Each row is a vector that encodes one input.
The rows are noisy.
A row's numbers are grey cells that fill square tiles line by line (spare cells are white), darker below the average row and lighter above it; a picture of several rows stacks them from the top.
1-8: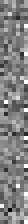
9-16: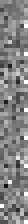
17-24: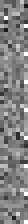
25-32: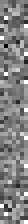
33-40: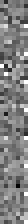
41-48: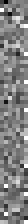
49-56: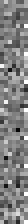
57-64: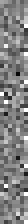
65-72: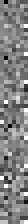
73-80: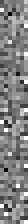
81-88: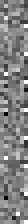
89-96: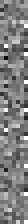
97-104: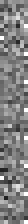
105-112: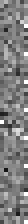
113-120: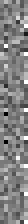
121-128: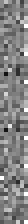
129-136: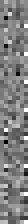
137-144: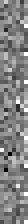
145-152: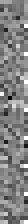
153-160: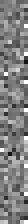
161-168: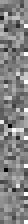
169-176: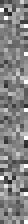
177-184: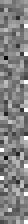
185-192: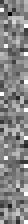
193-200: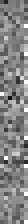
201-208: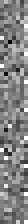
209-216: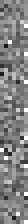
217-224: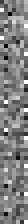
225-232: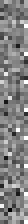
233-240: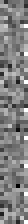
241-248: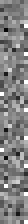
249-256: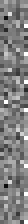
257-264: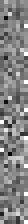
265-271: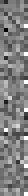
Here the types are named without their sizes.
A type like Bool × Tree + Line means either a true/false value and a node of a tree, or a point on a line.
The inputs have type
(Bool × Bool × Bool × Bool × Bool + Unit) × Line.
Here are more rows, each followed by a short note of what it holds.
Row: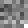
a point on a line and five true/false values
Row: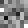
a point on a line
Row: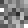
a point on a line
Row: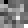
a point on a line and five true/false values
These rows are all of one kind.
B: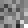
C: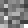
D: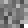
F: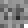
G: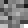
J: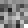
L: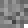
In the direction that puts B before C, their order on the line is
J, B, D, F, L, G, C.
